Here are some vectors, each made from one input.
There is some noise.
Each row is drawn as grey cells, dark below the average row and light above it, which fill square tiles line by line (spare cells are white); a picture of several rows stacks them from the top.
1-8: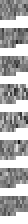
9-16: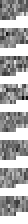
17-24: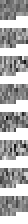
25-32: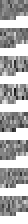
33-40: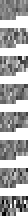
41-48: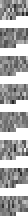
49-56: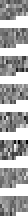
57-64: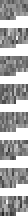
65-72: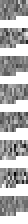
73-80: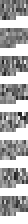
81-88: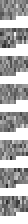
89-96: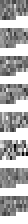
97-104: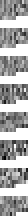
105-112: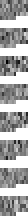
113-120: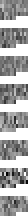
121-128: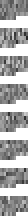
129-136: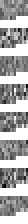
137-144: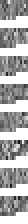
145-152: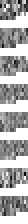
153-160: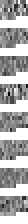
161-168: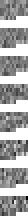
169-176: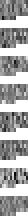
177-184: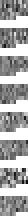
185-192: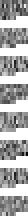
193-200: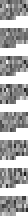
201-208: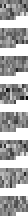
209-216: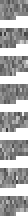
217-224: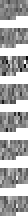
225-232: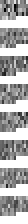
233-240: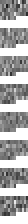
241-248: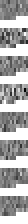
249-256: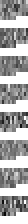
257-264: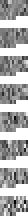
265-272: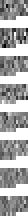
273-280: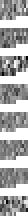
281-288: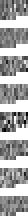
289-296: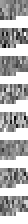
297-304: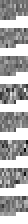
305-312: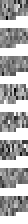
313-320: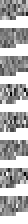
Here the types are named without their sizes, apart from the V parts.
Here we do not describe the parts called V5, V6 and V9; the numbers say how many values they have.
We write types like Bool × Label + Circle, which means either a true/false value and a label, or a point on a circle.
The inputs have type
Bool × (Line + V6) + Tree × V9 + V5.
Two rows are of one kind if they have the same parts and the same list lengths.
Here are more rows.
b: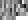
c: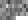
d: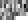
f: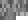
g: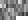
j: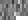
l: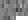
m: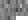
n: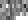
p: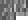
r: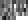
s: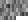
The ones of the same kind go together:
b, d
c, j, l, m, n, r
f, p
g, s

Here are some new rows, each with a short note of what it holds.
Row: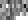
a point on a line and a true/false value
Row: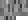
a node of a tree and a value of V9
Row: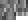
a true/false value and a value of V6
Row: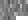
a point on a line and a true/false value
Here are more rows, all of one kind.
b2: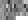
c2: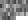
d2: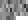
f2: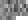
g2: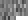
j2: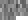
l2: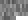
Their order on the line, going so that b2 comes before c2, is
b2, c2, f2, g2, j2, d2, l2.
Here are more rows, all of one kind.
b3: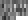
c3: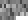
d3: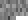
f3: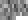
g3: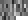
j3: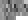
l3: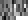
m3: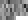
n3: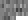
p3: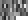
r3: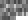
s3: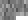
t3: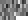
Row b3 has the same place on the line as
p3 and r3.
